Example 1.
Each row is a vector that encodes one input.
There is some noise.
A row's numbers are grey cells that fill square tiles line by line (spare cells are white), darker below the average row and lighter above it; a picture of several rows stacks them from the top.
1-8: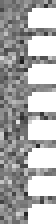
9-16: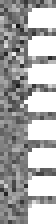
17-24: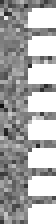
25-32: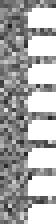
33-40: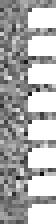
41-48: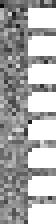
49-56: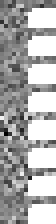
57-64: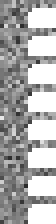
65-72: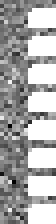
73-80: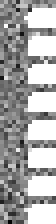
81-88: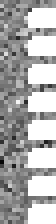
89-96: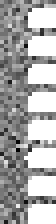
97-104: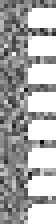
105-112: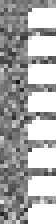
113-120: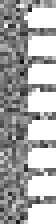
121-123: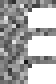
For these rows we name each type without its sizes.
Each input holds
a node of a tree, together with either a point on a line, or three true/false values.
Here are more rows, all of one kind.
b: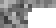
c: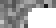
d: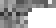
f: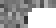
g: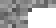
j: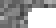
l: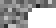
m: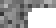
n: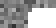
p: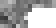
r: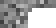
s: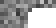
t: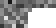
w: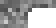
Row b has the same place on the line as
j, m and t.
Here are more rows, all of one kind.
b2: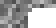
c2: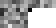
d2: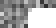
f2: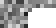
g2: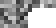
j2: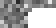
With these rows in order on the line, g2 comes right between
c2 and d2.
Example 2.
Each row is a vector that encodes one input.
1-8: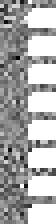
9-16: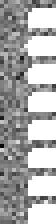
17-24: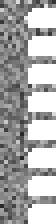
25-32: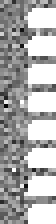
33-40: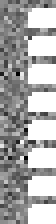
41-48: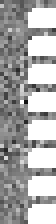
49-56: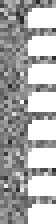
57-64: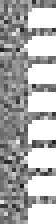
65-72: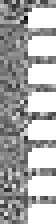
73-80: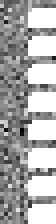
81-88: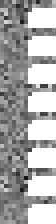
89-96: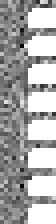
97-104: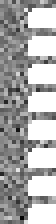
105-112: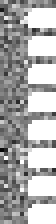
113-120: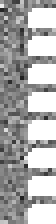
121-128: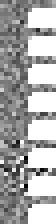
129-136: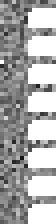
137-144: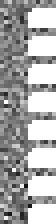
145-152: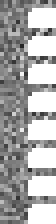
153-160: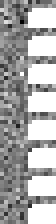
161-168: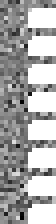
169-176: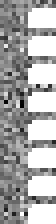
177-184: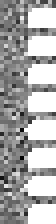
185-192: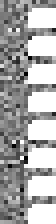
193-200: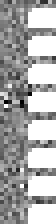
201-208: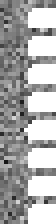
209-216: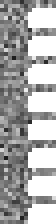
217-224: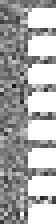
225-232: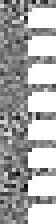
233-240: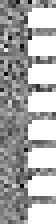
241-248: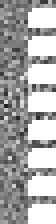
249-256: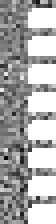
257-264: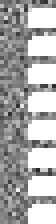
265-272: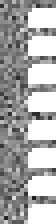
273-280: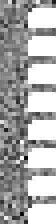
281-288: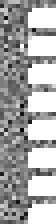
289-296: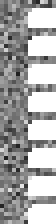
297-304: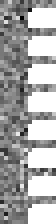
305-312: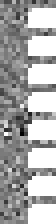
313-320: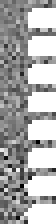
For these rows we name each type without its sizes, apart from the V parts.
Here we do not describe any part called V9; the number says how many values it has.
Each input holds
a point on a circle, together with either a point on a circle, or a value of V9.
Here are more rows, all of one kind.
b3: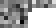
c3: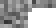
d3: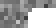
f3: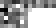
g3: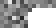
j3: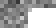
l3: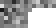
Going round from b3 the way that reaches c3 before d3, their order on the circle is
b3, l3, g3, c3, d3, f3, j3.
